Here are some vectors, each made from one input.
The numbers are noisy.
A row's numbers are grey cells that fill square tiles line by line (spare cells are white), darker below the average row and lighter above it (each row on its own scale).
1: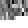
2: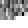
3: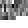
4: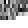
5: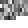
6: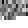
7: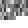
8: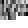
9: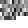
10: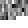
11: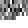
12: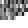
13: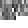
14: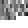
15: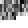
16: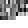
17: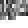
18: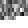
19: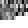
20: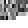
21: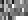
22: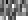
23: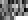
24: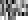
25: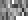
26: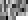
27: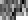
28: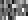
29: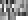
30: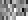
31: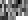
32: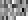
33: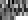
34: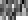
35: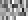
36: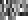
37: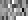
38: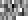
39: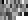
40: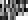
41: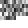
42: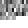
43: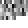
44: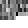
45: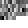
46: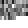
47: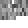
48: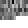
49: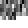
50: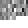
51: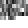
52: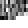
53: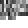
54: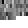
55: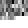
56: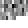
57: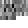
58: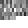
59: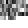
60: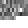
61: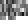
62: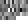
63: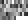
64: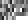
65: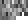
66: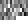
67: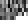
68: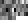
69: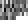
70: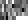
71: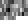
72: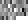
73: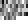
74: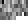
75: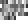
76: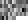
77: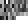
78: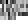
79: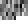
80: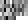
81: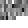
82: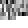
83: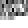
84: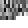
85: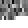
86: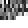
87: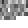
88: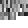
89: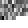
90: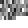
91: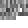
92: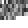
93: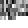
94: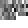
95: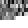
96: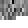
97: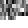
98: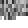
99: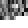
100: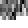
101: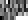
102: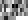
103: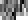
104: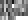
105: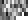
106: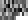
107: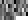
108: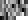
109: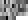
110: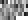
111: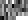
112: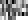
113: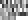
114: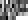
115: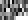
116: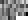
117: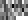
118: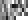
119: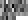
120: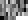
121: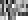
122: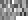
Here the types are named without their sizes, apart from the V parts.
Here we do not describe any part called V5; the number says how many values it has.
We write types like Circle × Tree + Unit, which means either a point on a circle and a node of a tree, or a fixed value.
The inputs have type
List(Bool × V5).
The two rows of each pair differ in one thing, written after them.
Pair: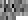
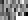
the true/false value in item 2 of the list
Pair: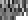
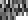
the true/false value in item 2 of the list
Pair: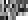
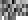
the value of V5 in item 1 of the list
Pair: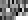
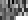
the true/false value in item 1 of the list
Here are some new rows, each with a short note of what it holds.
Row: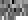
a list of two items
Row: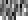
the empty list
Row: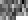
the empty list
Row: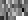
a list of two items
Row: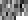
the empty list
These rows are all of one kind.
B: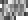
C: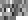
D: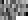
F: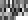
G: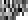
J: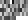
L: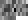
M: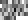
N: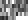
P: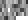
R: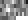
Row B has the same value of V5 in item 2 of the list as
G and R.
